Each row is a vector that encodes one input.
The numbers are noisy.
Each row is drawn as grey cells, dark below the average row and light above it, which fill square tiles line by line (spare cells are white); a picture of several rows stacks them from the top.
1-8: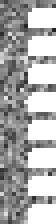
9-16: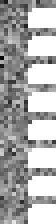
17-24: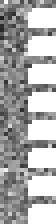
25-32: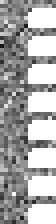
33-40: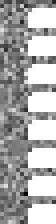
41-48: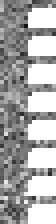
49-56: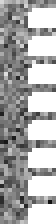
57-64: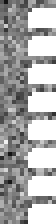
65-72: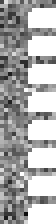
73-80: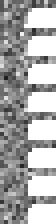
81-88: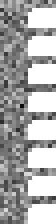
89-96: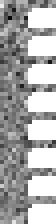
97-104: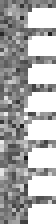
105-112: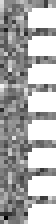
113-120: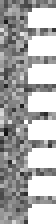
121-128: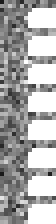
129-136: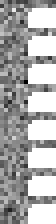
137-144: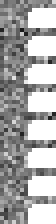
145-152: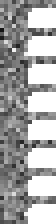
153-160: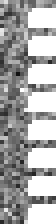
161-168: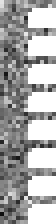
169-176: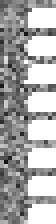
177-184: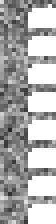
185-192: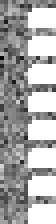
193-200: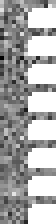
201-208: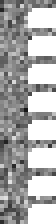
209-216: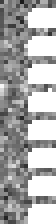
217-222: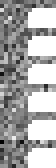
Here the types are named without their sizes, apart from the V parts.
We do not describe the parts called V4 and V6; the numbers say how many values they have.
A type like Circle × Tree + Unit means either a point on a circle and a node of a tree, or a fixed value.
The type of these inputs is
Bool × (Line + V4) × V6.
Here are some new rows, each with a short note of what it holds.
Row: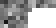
a point on a line, a true/false value and a value of V6
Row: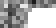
a true/false value, a value of V4 and a value of V6
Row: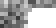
a true/false value, a value of V4 and a value of V6
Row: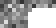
a true/false value, a value of V4 and a value of V6
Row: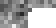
a point on a line, a true/false value and a value of V6
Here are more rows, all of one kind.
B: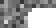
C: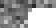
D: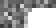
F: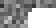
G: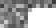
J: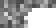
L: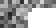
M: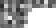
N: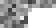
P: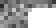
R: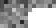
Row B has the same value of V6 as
F and N.
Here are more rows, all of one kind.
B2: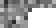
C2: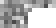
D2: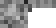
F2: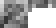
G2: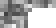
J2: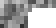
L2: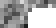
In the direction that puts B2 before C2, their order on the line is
D2, B2, C2, G2, L2, J2, F2.
